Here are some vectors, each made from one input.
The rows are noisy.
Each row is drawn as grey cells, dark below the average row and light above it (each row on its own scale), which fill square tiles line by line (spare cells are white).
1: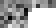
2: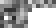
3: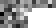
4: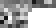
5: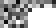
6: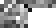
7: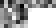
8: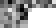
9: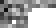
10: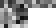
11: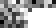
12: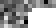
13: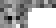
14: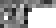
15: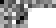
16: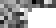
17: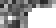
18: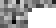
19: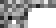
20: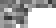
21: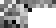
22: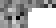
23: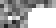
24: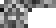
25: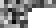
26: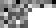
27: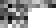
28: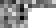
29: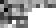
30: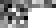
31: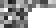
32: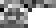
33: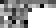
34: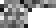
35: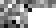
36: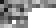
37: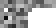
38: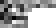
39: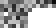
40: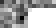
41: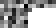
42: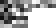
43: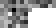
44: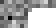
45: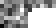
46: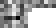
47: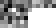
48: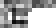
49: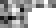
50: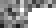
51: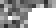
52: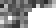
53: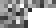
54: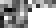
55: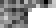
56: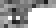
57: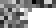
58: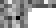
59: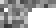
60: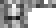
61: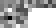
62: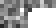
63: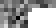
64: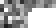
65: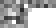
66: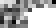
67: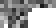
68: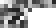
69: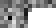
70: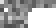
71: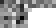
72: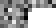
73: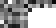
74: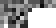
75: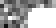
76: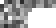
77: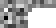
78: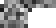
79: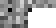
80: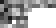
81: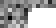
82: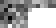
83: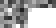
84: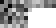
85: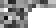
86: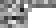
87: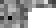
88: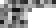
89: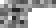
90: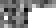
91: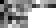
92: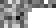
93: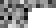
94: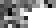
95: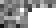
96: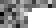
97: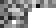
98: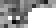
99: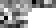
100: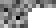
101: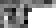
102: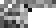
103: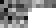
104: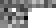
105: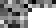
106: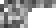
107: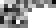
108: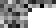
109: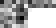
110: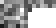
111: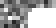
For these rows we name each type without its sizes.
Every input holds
a point on a line, together with either a label, or a point on a line.
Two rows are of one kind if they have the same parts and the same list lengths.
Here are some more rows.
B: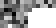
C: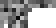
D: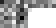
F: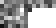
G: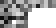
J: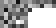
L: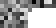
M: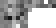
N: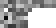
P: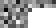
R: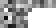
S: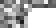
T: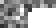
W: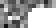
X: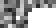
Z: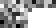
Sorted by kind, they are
B, C, F, J, L, N, P, R, T, W, X, Z
D, G, M, S

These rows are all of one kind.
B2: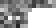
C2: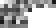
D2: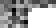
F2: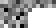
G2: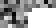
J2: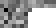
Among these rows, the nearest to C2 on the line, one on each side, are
F2 and J2.
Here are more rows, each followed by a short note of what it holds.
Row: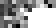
a label and a point on a line
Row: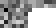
a label and a point on a line
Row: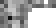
a point on each of two lines
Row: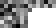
a label and a point on a line
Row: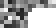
a label and a point on a line
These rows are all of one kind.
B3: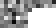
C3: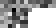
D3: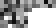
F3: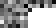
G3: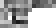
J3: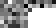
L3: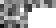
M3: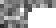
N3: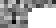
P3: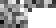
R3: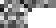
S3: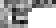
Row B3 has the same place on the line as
F3, J3, N3 and P3.
